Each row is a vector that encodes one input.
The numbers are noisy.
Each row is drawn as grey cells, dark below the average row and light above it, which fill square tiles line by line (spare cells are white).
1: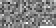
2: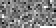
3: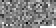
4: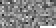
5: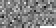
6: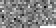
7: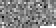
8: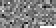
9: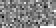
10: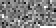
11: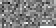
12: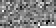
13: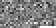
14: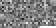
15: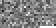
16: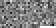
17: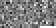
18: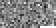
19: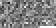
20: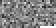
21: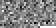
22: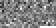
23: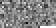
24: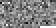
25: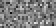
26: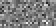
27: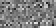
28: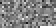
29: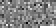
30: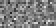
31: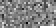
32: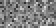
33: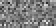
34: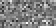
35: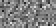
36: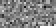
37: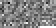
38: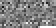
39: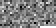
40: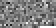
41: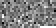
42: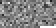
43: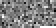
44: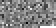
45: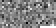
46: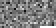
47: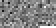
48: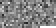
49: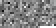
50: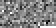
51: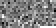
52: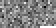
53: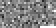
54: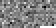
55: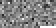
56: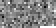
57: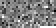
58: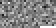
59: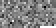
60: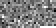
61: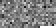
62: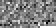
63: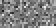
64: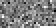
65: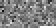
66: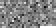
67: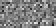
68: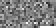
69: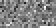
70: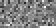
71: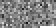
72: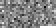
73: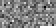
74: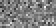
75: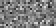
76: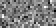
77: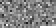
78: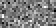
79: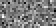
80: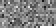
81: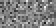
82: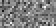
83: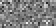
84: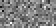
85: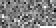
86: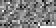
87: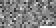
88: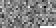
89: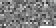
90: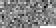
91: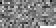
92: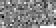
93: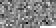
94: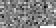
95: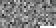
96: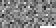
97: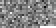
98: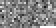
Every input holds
a true/false value, together with either a point on an 8-point circle, or a fixed value.
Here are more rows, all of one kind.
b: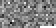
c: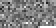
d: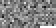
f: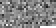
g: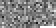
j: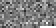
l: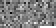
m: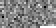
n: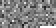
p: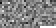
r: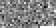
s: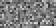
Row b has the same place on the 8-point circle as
d, j, n and s.
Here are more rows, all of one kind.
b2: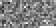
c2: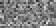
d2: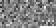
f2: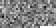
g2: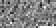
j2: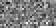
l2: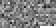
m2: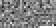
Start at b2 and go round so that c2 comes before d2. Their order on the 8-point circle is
b2, f2, j2, l2, c2, d2, g2, m2.
